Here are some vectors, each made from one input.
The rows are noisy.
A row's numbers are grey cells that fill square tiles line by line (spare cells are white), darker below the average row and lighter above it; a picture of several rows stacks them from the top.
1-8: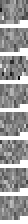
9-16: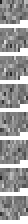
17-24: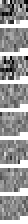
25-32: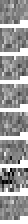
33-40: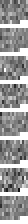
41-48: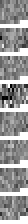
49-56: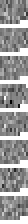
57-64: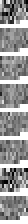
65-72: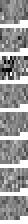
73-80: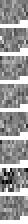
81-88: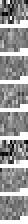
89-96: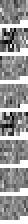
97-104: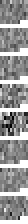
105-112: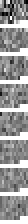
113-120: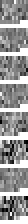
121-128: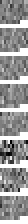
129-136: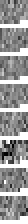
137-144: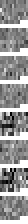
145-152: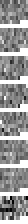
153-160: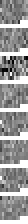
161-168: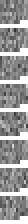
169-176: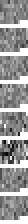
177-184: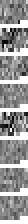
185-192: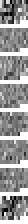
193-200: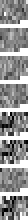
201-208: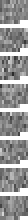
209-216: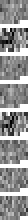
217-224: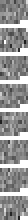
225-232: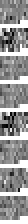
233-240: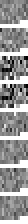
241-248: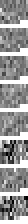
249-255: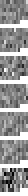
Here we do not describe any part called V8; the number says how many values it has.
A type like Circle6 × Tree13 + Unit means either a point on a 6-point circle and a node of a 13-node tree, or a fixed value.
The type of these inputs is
Label6 × Label6 + (Line5 + V8) × Line10.
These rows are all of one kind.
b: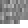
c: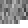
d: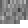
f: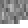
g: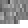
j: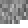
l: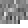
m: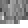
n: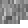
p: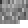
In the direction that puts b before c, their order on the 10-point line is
l, n, p, d, b, g, m, f, c, j.
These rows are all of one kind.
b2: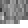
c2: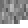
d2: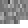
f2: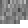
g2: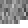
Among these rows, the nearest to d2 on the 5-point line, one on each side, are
b2 and f2.
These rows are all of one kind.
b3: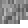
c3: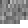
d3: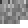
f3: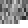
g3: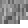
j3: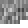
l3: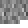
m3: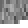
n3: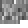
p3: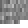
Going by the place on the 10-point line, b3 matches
g3, j3 and n3.
